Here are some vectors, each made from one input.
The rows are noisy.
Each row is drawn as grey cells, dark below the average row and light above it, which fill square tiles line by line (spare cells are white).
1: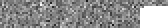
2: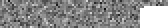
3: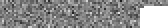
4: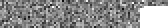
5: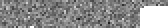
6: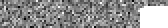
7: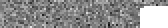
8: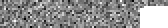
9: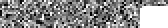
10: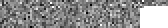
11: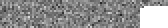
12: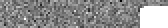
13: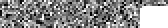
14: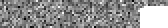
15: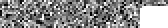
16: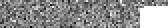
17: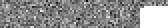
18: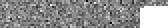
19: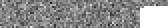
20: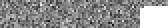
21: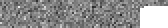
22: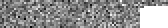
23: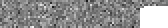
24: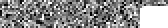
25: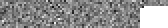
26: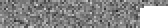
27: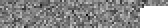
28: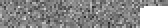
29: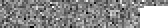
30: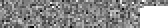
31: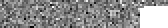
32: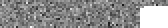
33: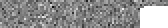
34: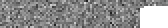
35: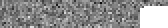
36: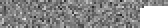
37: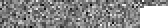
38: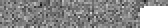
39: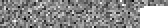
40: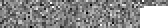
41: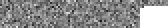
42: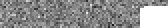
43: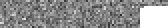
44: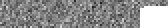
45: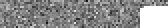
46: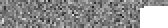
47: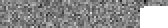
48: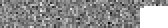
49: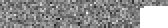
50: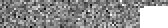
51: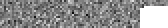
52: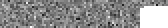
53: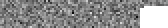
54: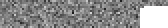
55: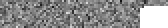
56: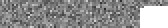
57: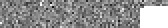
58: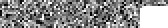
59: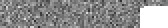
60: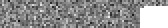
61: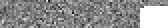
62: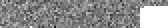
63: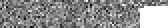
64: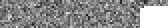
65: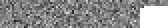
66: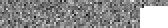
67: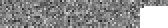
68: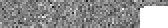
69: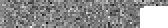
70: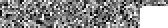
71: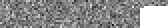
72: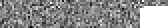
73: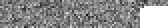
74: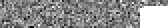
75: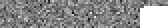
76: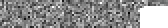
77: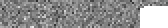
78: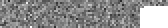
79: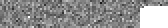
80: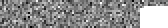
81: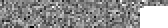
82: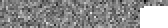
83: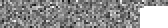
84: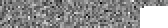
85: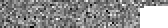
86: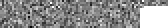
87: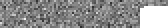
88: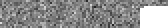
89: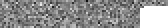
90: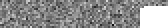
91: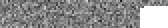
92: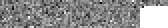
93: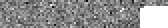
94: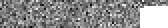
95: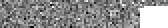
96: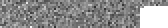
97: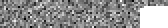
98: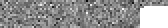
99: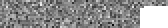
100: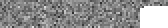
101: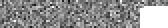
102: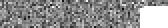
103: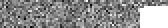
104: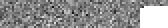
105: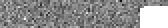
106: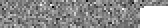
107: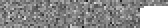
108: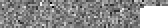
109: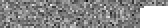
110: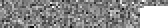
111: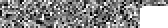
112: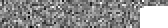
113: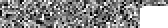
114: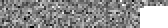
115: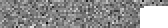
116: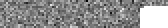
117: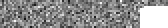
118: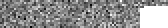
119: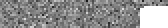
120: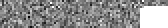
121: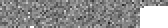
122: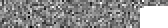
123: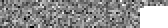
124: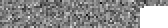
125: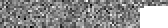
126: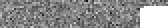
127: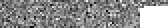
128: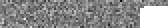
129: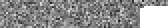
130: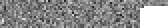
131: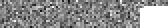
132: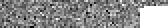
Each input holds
a list of up to two items, each one of 4 labels and a point on a 5-point line.
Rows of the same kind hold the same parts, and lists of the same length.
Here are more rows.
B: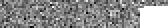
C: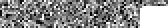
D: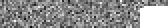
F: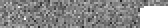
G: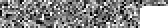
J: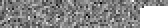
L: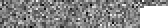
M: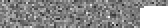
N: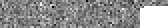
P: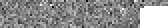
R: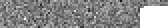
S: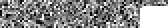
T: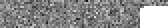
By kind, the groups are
B, D, L
C, G, S
F, J, M, N, P, R, T

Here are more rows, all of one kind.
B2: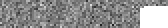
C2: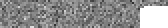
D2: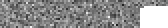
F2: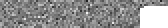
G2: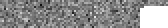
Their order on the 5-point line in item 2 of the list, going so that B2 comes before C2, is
D2, B2, C2, F2, G2.
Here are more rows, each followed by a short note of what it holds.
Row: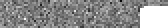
a list of two items
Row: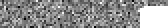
a list of one item
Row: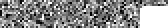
the empty list
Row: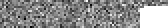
a list of one item
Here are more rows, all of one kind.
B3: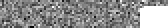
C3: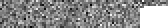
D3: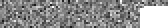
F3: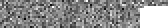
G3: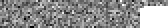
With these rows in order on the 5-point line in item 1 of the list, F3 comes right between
C3 and D3.
